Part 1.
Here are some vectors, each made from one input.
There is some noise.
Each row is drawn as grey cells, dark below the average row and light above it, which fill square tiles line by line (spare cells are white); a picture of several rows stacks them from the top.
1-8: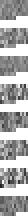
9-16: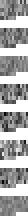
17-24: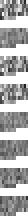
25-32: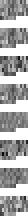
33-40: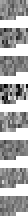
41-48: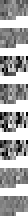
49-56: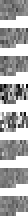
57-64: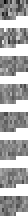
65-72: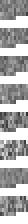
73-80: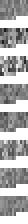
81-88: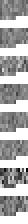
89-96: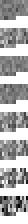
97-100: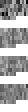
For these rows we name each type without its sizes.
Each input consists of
a point on a circle and a point on a line, together with either a point on a circle, or a fixed value.
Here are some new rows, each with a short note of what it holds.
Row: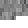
a point on each of two circles and a point on a line
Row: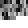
a point on a circle and a point on a line
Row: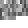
a point on each of two circles and a point on a line
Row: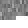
a point on a circle and a point on a line
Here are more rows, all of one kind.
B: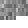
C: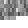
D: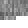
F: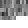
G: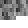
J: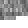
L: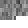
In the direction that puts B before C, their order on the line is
J, B, C, F, D, G, L.
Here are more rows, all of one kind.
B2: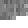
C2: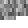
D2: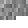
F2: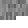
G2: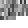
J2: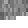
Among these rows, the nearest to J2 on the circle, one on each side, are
B2 and C2.
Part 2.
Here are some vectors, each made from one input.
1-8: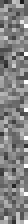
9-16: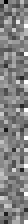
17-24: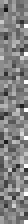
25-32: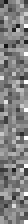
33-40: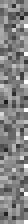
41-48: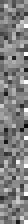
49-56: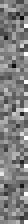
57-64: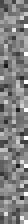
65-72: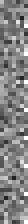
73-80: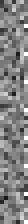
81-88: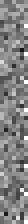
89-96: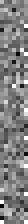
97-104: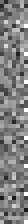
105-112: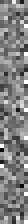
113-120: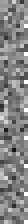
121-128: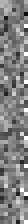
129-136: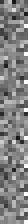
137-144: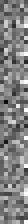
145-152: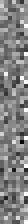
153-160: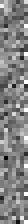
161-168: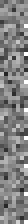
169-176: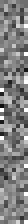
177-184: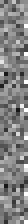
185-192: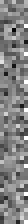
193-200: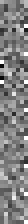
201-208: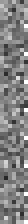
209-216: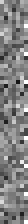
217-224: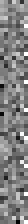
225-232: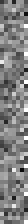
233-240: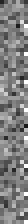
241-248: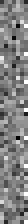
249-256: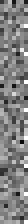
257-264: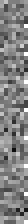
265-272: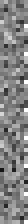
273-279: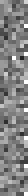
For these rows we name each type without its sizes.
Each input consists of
a list of points on a line.
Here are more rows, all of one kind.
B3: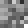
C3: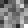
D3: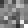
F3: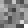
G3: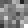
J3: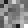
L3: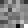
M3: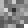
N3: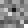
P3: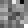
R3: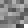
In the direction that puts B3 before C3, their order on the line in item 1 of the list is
R3, N3, M3, F3, B3, P3, G3, J3, C3, D3, L3.
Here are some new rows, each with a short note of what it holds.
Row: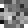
the empty list
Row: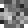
the empty list
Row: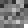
a list of three items
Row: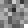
a list of two items
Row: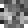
the empty list
